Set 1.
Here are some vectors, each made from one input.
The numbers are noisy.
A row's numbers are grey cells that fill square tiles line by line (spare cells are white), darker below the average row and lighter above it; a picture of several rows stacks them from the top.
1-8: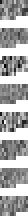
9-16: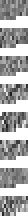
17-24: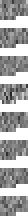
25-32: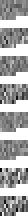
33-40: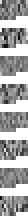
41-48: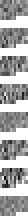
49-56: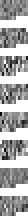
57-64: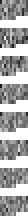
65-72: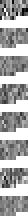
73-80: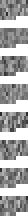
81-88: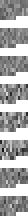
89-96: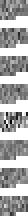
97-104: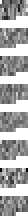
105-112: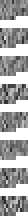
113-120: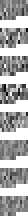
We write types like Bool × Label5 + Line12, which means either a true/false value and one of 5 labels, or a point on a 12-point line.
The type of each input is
Label11.
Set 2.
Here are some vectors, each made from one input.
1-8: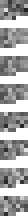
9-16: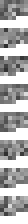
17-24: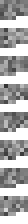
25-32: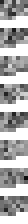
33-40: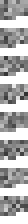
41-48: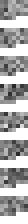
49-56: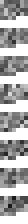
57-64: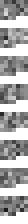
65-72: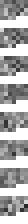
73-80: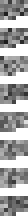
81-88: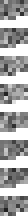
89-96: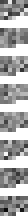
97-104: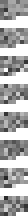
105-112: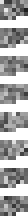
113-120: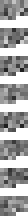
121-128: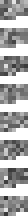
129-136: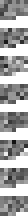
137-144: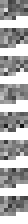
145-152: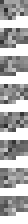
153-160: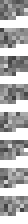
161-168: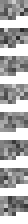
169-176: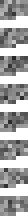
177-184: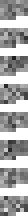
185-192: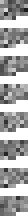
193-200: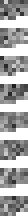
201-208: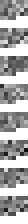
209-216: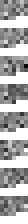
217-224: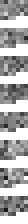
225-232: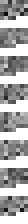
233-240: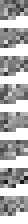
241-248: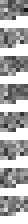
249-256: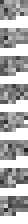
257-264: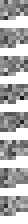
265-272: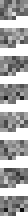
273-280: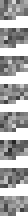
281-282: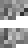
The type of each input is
Bool × Bool × Bool.
